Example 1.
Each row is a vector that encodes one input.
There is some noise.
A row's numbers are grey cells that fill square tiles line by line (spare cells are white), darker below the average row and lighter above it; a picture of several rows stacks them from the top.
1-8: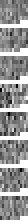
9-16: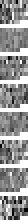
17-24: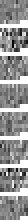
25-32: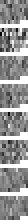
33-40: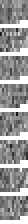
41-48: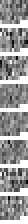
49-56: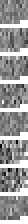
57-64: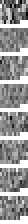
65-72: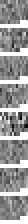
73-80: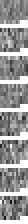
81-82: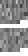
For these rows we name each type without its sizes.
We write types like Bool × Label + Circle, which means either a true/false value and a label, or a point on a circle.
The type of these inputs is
Bool × Bool × Bool × Bool + Tree.
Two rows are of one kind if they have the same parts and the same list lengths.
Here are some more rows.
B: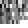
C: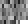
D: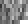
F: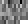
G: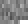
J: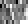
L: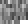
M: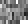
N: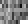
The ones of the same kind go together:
B, D, G, J, L, M, N
C, F

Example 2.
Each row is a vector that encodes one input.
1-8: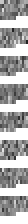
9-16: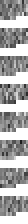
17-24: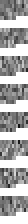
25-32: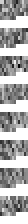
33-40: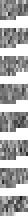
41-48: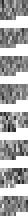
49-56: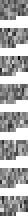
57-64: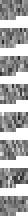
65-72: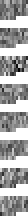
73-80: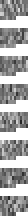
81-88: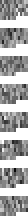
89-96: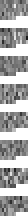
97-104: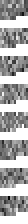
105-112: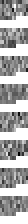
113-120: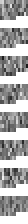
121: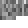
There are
2 kinds of row.
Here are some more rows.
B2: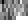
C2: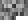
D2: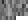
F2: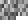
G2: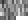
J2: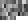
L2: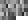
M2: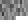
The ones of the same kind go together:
B2, C2, F2, G2, J2, L2
D2, M2

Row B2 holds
a point on a 13-point circle.
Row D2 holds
three true/false values.
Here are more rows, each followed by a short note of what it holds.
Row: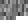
three true/false values
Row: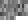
three true/false values
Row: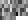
a point on a 13-point circle
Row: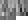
a point on a 13-point circle
